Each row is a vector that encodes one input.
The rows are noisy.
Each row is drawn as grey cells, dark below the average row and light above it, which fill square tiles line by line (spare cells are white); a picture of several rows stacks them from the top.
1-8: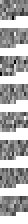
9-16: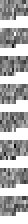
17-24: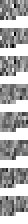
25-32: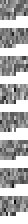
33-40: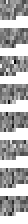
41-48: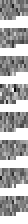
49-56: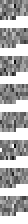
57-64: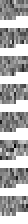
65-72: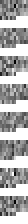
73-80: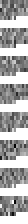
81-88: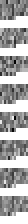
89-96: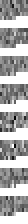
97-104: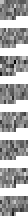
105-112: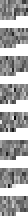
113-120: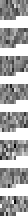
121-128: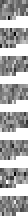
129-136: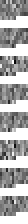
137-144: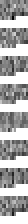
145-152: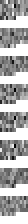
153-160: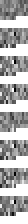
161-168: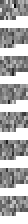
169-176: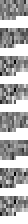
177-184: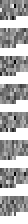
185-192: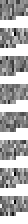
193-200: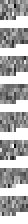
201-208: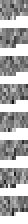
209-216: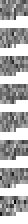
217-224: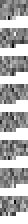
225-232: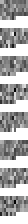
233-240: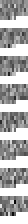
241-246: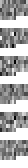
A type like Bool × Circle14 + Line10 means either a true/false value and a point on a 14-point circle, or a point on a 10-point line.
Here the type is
Bool × Bool × Bool × (Circle19 + Unit).
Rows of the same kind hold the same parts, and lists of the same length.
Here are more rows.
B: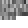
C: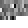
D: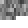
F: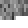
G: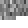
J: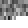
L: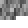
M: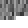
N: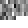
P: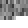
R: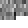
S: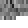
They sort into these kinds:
B, D, F, G, J, L, M, P, R, S
C, N

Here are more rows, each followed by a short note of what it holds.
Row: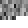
three true/false values
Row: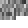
a point on a 19-point circle and three true/false values
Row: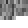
a point on a 19-point circle and three true/false values
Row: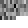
three true/false values
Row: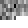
three true/false values
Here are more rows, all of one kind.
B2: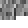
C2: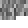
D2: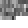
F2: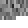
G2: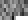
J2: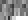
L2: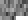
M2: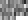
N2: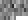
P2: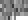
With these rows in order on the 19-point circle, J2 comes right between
D2 and L2.
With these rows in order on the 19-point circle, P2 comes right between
M2 and N2.
